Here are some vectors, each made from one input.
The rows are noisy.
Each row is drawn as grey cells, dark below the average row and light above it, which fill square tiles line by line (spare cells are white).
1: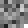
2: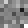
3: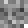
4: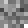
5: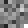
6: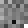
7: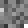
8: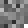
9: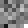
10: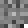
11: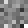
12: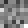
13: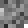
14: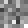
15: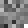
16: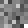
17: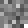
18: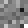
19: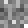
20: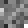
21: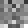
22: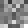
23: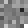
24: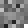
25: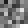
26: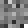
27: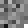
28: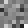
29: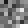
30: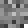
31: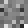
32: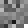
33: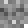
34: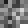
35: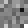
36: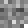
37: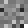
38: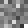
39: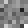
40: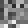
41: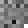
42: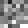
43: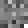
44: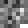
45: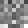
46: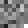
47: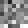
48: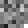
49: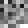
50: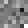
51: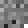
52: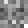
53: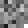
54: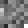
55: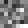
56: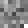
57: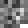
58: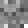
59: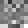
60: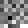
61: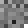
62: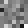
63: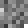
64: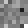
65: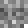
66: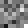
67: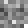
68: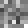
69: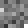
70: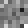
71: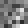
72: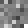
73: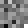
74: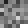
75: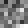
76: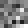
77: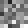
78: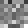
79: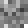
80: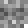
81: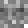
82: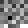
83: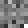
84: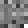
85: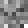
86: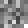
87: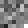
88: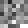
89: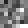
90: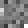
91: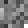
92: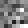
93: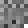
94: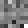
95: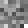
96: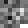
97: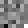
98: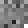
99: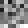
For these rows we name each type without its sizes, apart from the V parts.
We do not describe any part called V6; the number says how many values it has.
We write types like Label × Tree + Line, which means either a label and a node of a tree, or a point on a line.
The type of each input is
Bool × (Line + V6).
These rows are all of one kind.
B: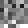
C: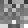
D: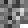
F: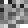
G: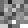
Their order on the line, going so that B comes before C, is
F, B, D, G, C.
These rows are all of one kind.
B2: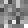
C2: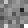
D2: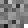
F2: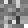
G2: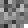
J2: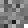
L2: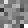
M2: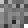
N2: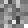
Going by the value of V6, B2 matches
F2, G2 and N2.
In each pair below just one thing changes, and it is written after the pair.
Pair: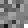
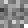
the true/false value
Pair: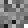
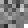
the value of V6
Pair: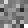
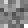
the value of V6
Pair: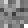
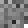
the true/false value
